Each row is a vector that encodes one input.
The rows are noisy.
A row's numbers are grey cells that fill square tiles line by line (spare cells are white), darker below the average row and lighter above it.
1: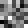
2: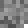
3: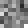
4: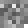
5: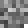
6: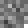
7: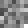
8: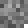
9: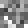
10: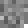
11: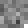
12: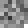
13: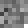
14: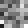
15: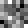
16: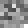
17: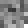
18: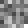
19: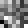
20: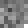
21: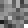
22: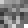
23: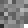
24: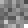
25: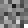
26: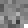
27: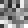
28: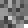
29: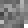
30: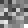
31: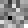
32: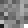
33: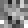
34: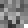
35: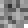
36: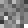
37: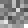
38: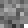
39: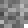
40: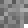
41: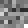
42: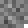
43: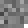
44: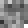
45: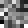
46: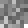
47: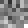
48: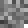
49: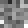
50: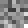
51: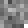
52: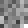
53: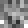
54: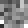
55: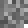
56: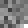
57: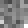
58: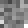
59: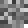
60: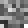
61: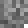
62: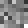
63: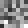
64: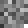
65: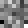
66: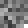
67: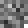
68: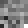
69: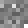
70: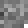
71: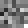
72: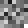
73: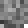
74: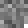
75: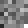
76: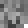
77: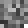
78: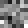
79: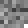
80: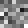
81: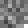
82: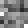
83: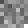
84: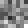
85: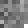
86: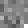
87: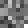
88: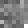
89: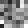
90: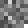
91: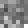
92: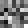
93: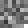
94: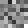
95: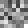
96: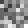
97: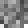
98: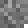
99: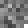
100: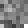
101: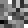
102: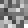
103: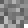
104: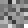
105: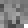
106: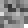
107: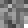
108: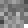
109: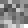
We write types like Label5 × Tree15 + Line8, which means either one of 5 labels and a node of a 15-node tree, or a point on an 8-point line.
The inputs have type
Label11 + Line9.
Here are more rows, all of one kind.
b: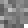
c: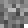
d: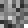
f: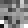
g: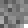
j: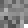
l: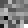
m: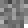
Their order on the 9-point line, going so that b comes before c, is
d, b, j, c, l, f, g, m.
